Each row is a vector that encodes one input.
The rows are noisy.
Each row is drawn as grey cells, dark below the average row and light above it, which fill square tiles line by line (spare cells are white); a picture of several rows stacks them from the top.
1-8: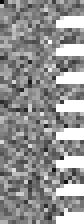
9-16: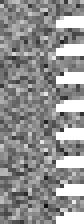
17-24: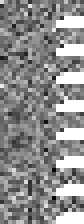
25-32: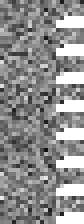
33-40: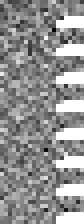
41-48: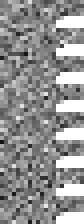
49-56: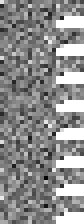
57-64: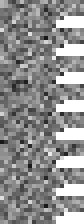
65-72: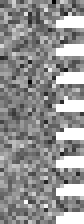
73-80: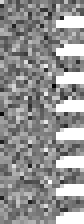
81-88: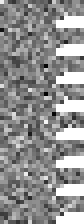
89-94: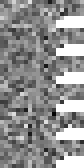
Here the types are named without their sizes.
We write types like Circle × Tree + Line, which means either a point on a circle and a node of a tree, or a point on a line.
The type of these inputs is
Bool × (Tree + Unit).
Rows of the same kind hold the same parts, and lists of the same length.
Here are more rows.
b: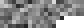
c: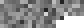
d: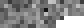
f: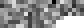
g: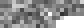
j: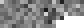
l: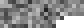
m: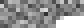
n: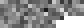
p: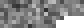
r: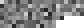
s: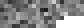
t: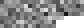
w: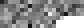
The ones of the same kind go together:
b, c, d, g, j, l, m, n, p, s, t, w
f, r

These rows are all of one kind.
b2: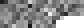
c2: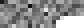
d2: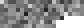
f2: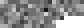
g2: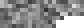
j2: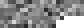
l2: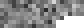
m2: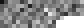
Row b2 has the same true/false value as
c2 and m2.
